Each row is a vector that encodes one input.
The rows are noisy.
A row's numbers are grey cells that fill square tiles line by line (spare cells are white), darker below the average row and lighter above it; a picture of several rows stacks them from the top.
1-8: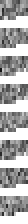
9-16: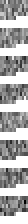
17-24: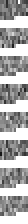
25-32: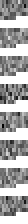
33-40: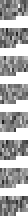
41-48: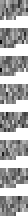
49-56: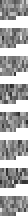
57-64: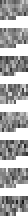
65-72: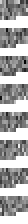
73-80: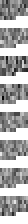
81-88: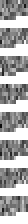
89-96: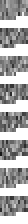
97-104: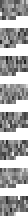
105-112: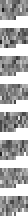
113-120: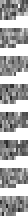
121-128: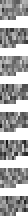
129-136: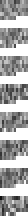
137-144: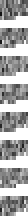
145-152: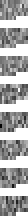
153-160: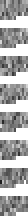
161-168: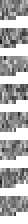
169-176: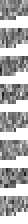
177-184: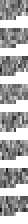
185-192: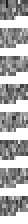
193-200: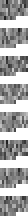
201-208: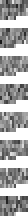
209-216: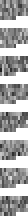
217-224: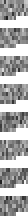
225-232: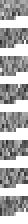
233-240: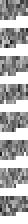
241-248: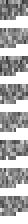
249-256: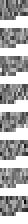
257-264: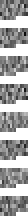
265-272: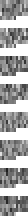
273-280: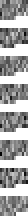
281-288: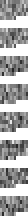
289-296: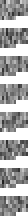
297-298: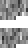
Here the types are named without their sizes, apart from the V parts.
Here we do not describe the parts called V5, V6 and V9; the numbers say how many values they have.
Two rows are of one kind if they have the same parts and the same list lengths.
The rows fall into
3 kinds.
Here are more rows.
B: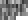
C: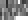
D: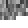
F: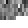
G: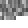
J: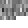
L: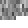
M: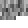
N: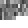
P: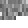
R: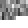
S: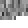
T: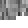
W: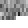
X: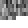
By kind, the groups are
B, F, N
C, D, X
G, J, L, M, P, R, S, T, W

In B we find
a point on a line and a value of V9.
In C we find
a node of a tree and a value of V9.
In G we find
four true/false values, a value of V5 and a value of V6.
